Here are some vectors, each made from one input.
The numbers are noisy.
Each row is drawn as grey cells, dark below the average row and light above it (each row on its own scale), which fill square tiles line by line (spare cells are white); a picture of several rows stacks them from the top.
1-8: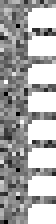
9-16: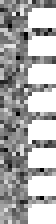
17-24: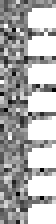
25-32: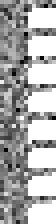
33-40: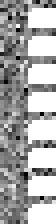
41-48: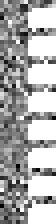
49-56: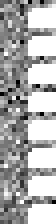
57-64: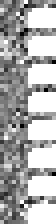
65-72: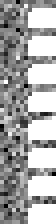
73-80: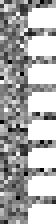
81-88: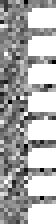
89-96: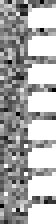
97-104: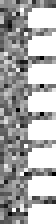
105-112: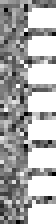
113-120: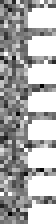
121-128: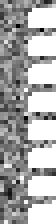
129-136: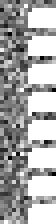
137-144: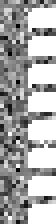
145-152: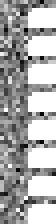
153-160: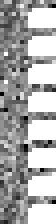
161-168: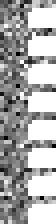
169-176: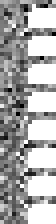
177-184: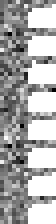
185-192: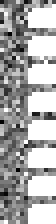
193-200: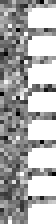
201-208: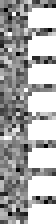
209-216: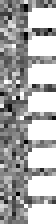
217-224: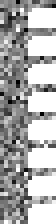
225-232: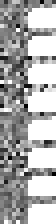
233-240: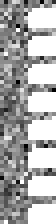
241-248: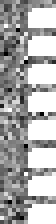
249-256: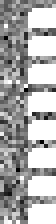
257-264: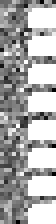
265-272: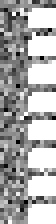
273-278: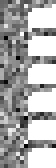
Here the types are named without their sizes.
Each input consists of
a list of points on a line.
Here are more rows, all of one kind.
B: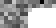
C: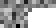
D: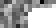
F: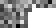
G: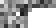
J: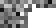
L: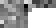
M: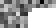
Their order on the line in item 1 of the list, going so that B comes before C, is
J, F, L, G, M, B, D, C.
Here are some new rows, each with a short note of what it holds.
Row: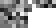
a list of three items
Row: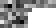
the empty list
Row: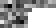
the empty list
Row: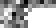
a list of two items
